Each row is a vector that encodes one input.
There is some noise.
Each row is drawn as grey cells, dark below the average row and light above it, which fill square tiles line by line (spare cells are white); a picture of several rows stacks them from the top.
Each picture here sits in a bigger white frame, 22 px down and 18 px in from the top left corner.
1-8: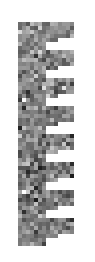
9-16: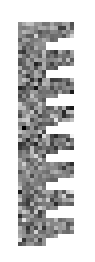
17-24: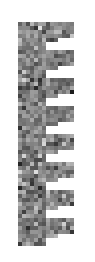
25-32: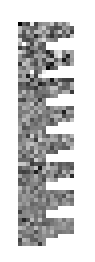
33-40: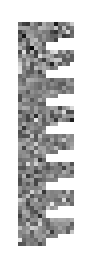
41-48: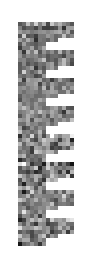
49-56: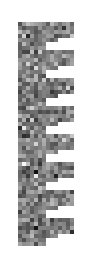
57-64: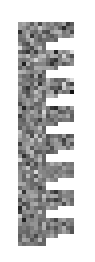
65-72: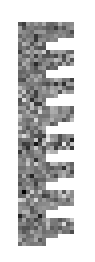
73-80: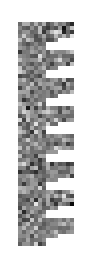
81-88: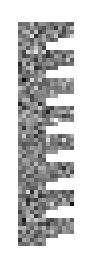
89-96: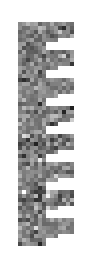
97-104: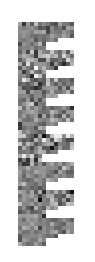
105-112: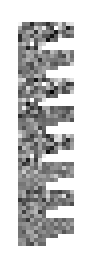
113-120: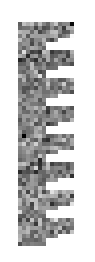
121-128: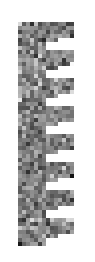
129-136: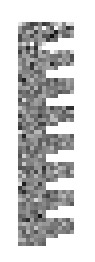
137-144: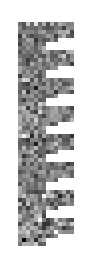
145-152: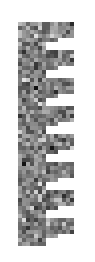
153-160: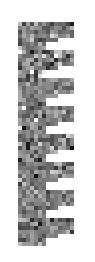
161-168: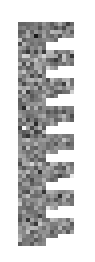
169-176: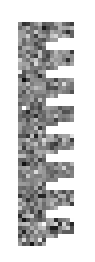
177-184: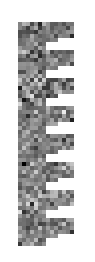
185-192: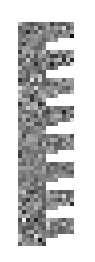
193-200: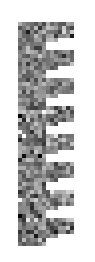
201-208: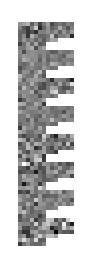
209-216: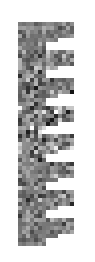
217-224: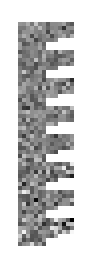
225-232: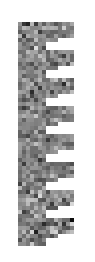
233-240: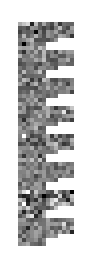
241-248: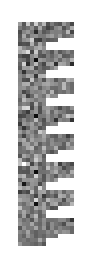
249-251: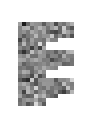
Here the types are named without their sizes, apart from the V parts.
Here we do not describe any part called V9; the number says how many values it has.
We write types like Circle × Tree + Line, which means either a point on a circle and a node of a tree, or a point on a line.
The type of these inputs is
List(Bool × (Line + V9)).
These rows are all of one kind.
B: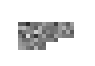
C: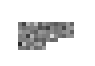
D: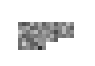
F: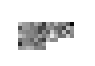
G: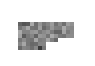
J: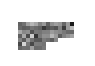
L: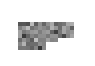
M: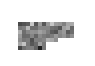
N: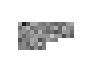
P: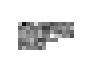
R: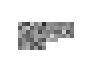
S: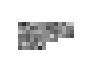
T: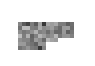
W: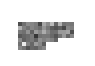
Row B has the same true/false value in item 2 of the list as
M, T and W.
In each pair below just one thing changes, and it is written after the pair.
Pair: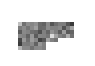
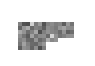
the true/false value in item 1 of the list
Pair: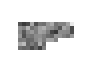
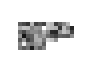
the value of V9 in item 1 of the list
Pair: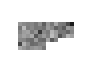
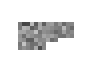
the true/false value in item 1 of the list
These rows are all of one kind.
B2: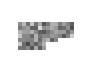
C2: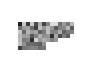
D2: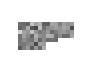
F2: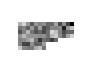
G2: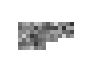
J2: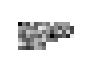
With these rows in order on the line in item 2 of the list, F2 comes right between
B2 and C2.
